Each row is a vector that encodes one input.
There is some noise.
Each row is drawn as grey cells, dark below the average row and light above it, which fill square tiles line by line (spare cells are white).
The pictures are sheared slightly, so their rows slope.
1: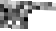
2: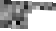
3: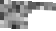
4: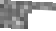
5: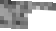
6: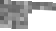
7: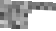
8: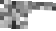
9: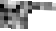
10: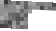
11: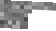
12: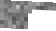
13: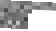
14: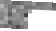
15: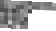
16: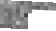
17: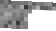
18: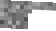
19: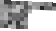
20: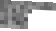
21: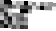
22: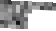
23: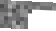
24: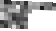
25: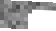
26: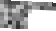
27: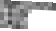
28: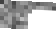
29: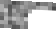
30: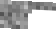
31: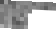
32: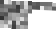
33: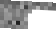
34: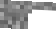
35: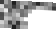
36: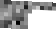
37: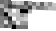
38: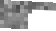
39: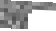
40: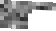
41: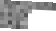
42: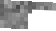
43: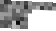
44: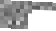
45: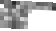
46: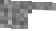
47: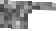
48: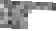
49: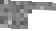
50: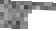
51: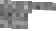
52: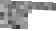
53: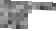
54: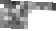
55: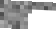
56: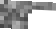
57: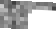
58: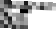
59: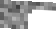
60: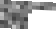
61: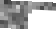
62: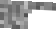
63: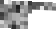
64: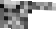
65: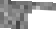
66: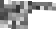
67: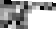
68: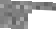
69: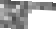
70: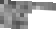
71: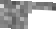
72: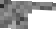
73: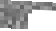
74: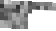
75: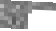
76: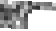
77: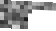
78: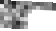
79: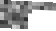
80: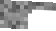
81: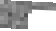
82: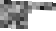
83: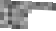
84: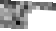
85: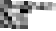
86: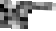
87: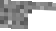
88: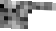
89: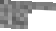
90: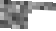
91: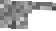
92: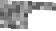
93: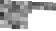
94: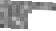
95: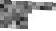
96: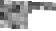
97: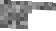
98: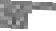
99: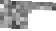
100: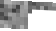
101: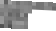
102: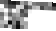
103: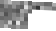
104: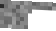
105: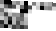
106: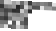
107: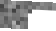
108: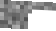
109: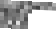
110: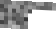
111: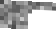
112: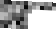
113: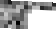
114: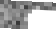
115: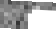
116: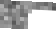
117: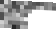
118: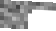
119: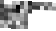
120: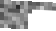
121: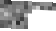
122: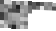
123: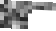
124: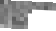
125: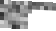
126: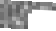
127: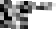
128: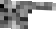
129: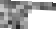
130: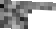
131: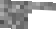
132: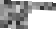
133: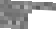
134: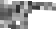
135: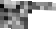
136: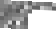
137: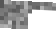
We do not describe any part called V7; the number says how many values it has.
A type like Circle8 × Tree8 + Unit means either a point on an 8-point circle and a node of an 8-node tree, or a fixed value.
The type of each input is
List2(Bool × V7).
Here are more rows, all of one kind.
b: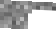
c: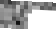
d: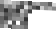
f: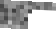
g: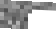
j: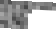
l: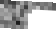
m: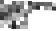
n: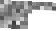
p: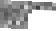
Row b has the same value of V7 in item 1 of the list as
c, f, m and p.
